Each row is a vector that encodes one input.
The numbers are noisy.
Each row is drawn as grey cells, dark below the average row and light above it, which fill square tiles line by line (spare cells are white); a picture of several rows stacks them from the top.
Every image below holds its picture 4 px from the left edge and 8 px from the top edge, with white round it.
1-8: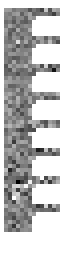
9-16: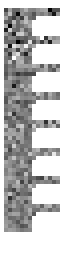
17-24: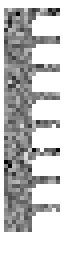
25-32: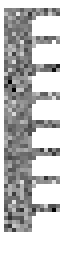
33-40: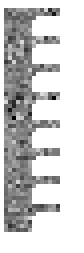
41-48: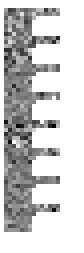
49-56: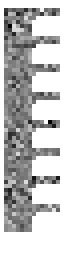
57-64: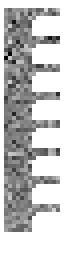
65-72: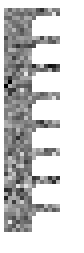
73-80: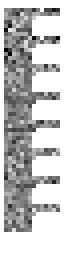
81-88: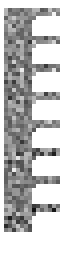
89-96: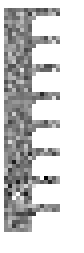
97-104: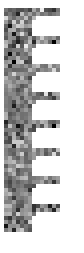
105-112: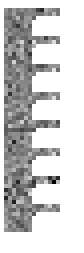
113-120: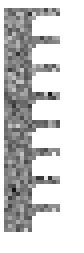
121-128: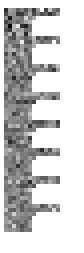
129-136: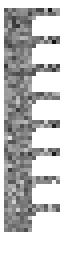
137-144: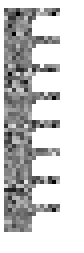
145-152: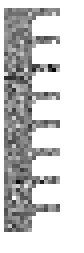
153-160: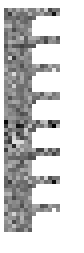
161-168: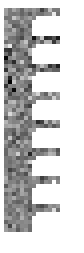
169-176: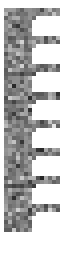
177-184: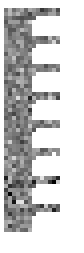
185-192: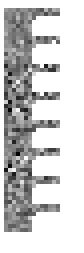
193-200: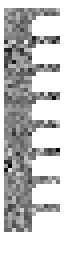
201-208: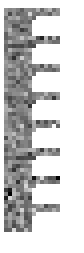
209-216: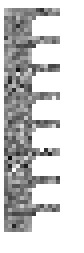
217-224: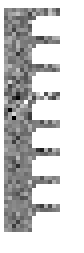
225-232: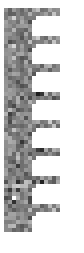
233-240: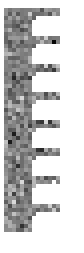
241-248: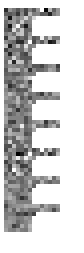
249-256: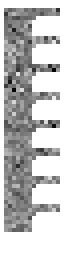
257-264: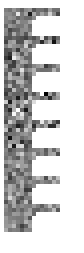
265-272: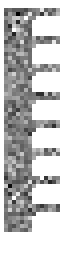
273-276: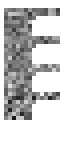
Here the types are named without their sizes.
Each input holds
a point on a circle, together with either a point on a circle, or five true/false values.
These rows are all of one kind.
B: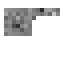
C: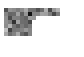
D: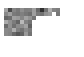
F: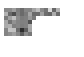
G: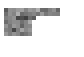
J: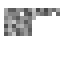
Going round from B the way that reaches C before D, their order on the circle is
B, C, G, J, D, F.
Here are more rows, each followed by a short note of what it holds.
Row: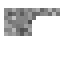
a point on a circle and five true/false values
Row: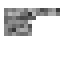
a point on a circle and five true/false values
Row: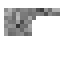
a point on a circle and five true/false values
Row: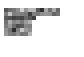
a point on a circle and five true/false values
